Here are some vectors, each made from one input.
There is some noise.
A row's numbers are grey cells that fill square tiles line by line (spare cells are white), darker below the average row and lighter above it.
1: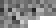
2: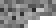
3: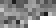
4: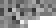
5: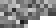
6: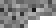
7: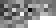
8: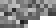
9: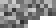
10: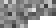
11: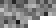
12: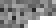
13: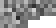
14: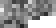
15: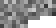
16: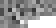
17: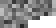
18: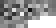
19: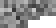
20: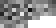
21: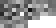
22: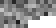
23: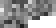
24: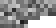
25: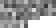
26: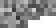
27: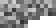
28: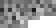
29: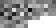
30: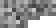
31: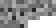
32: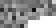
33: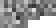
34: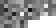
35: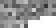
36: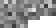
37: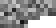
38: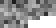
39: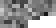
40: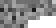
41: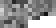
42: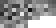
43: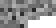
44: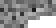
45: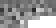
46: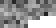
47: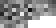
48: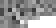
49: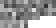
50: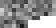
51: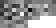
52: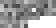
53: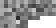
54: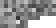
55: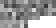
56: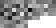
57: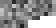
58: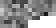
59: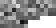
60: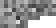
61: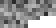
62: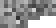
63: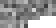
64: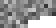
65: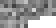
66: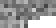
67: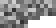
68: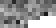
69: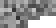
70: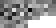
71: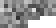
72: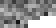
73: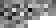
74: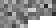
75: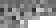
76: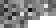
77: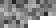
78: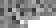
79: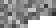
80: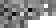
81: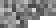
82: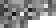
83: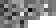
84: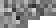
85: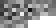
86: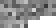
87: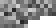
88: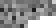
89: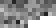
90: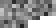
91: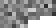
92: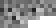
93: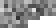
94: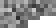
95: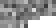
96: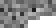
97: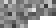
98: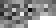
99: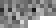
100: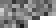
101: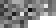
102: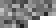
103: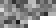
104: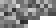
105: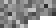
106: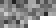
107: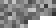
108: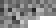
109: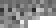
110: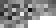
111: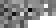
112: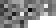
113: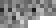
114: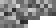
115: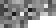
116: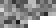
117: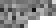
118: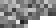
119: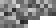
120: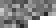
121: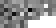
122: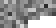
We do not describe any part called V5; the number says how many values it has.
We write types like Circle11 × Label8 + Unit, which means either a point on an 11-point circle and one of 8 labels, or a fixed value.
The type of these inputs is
Bool × List3(Line4) × V5.
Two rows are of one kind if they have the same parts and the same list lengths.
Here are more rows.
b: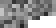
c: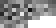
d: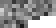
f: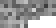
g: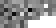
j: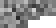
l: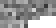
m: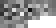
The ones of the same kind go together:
b, f, l, m
c
d, j
g

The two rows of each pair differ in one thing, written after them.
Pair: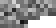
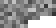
the true/false value
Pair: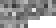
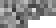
the true/false value
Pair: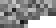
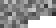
the true/false value
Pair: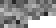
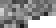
the true/false value
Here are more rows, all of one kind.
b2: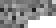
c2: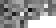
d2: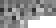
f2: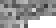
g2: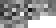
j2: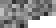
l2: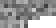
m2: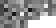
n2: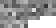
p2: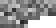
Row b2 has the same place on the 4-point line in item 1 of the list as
f2, j2, m2 and p2.
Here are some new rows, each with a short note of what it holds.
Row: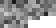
a true/false value and a value of V5, together with a list of three items
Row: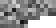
a true/false value and a value of V5, together with a list of two items
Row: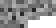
a true/false value and a value of V5, together with the empty list
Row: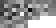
a true/false value and a value of V5, together with a list of three items
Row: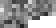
a true/false value and a value of V5, together with the empty list
